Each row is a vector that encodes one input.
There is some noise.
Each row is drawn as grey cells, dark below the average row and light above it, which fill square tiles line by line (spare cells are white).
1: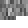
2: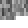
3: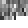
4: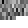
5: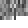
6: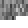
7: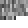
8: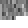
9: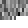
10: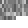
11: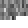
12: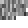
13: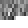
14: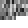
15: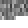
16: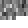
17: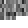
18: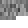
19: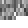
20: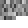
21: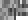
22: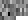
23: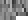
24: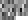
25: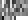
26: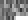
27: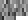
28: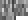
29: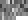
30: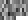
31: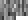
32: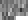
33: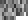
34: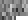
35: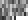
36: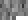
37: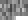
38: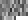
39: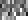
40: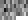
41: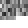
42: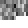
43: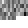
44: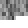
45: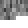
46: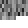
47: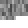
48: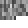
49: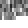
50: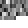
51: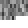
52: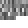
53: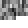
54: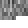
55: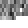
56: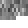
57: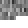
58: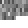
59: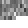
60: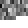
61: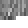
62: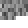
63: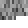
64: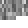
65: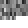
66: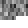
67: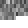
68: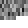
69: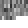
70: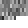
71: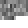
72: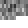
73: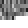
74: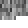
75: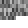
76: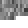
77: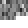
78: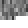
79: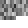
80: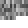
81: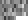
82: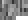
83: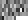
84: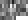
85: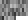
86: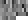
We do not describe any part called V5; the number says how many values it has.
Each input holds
a point on a 6-point line, together with either a point on a 4-point line, or a value of V5.
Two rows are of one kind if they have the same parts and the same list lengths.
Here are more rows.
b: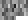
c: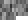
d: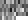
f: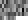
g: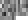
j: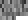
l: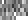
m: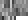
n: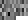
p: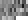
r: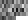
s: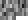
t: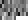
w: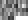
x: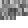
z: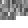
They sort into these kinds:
b, c, d, f, g, j, n, p, s, t, x
l, m, r, w, z

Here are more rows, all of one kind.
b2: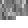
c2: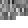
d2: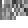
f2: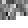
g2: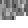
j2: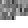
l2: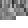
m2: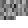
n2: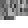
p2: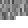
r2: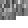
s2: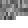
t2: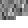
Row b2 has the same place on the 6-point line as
g2 and t2.
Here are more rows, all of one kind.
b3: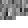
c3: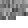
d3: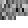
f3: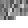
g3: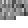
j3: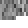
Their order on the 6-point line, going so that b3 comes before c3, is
j3, f3, b3, g3, c3, d3.
